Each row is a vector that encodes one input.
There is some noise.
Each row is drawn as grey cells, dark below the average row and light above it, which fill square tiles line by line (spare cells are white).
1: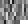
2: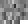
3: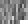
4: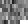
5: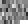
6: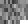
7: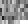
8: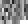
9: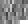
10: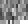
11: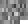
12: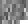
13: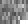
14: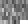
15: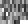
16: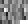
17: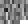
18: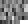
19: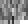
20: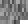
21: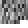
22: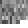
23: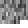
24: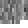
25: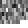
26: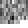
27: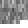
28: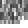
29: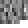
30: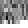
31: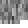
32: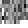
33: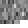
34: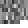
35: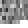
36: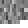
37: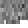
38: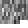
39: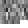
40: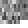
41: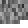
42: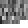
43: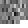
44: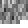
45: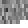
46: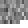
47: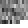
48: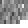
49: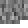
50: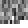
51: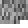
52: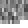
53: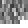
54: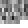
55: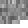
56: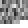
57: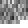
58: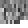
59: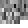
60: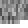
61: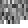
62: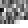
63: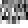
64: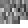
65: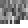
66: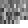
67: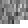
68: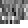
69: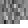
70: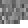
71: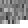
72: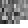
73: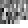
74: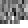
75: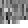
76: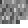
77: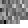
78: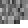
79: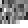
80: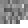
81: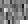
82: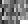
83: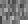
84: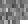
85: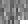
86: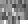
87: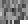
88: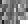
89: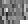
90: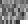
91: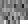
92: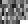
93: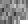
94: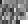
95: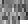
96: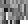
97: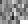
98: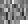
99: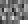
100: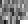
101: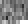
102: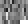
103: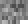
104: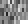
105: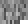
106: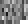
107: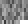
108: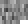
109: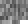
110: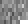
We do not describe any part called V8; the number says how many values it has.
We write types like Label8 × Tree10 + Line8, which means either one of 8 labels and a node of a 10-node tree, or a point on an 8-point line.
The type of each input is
Bool × (Line7 + V8).
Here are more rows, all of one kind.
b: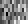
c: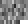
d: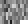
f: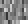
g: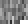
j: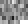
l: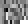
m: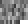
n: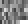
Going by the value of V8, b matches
c, j and m.
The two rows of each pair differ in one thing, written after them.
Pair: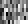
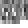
the place on the 7-point line
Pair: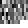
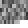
the true/false value
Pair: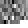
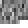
the true/false value
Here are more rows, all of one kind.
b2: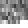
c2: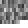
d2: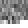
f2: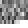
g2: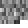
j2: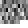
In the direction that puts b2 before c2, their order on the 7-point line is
j2, b2, c2, f2, d2, g2.
